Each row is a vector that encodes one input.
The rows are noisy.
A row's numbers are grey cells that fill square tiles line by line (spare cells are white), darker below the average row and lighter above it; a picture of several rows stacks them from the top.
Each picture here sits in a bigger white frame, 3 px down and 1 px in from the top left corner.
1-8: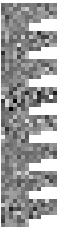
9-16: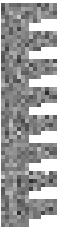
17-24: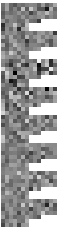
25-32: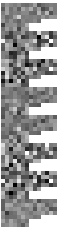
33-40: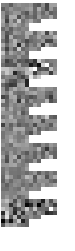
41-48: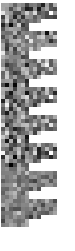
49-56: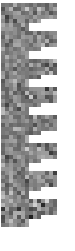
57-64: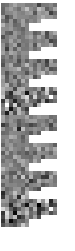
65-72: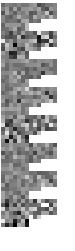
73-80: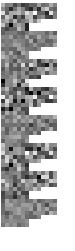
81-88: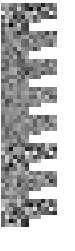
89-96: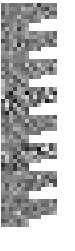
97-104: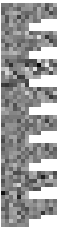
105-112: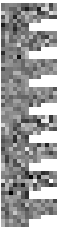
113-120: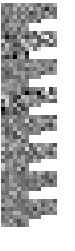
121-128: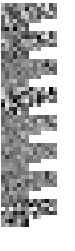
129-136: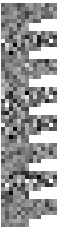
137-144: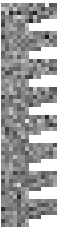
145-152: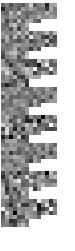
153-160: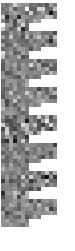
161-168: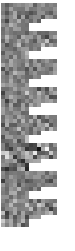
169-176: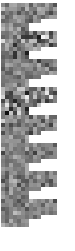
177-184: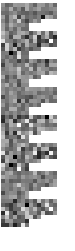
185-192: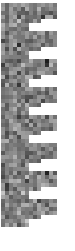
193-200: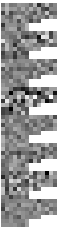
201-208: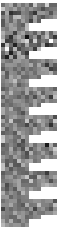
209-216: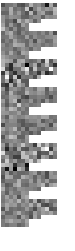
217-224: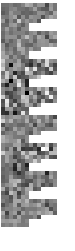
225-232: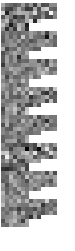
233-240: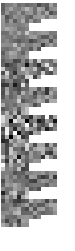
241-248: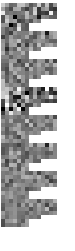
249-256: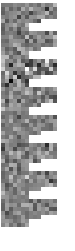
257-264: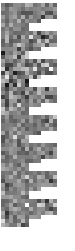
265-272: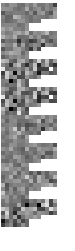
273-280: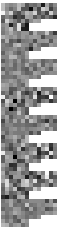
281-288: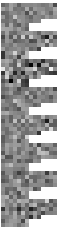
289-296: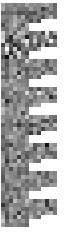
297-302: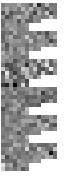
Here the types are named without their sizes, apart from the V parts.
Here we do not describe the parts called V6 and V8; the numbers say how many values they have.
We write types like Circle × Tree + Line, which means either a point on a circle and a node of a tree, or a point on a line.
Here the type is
Bool × (Line + V6) + V8.
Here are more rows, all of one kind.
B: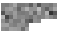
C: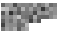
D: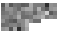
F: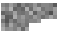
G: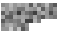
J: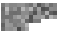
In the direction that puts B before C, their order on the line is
G, B, F, J, C, D.
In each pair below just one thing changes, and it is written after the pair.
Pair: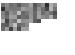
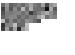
the value of V6
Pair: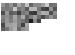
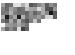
the true/false value
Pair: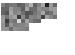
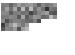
the true/false value
